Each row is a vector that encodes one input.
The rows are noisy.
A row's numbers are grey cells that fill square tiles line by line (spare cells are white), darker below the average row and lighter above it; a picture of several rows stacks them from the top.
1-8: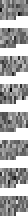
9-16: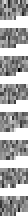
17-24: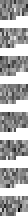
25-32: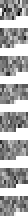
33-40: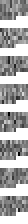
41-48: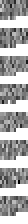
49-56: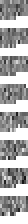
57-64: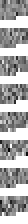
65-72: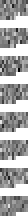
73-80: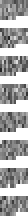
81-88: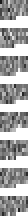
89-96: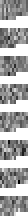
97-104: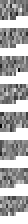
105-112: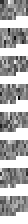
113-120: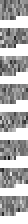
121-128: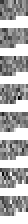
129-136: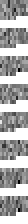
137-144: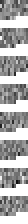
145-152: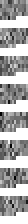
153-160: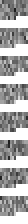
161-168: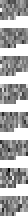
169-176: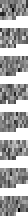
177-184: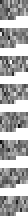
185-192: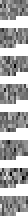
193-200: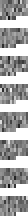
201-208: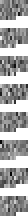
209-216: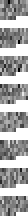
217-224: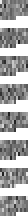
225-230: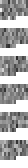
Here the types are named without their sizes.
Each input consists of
a node of a tree, together with either a fixed value, or four true/false values.
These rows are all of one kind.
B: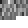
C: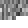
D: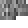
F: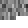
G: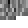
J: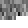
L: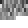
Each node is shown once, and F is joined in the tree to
B, C and D.
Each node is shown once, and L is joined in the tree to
B.
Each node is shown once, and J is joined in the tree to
C.
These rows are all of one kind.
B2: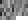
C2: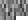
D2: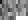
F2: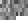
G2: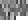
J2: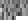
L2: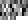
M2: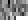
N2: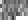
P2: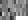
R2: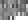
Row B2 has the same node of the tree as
D2 and P2.
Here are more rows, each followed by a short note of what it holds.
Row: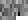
a node of a tree
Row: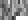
a node of a tree
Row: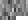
a node of a tree
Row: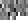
a node of a tree and four true/false values
